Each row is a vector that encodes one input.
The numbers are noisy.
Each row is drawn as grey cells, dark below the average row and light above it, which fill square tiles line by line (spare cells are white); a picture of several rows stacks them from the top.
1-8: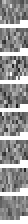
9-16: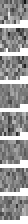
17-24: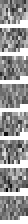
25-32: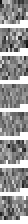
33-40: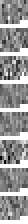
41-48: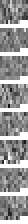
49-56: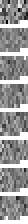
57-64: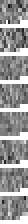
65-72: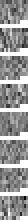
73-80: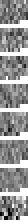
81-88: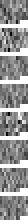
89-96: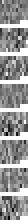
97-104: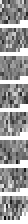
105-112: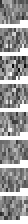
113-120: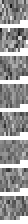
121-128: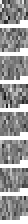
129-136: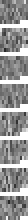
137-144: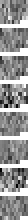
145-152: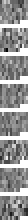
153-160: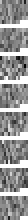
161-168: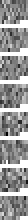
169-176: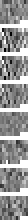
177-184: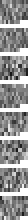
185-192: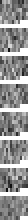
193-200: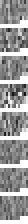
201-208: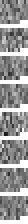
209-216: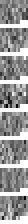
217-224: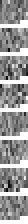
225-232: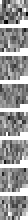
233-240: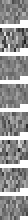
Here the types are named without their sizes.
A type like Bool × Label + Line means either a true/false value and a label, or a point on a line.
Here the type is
Circle + Tree + Unit.
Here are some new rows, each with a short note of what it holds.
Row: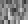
a point on a circle
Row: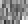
a point on a circle
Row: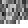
a fixed value
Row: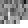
a point on a circle
